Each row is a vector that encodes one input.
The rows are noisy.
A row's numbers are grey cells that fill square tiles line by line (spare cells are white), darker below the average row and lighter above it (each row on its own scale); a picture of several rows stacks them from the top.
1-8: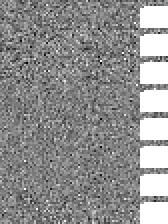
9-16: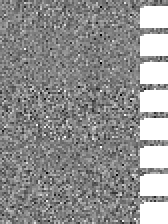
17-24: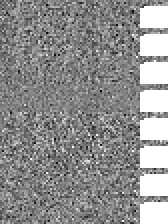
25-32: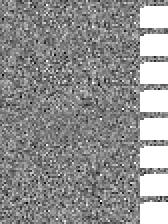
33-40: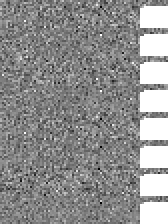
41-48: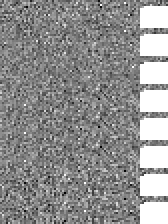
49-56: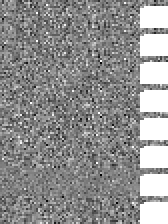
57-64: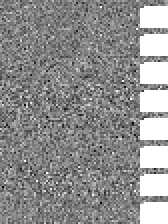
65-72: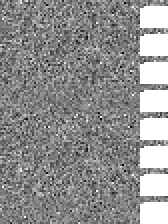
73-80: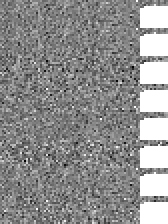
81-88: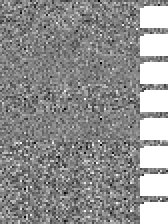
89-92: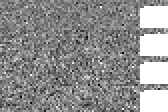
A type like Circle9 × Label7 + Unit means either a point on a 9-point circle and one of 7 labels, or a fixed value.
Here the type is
Bool × (Circle9 + Line9).
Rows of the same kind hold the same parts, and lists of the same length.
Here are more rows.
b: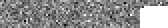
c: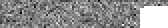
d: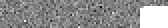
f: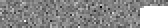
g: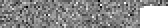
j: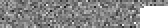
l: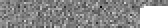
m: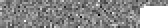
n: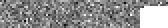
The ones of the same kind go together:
b, n
c, d, f, g, j, l, m

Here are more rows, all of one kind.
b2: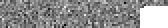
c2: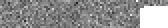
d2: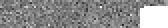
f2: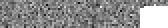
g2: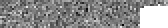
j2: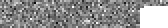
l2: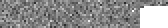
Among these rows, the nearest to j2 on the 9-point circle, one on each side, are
g2 and l2.
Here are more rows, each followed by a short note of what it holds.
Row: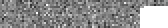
a point on a 9-point line and a true/false value
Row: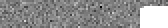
a point on a 9-point line and a true/false value
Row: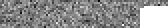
a point on a 9-point line and a true/false value
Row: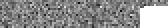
a point on a 9-point circle and a true/false value
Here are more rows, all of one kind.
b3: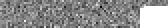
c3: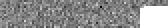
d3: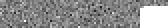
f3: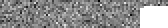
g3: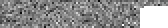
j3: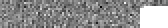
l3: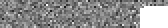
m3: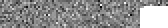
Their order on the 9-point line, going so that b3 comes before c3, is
d3, b3, c3, j3, m3, f3, g3, l3.
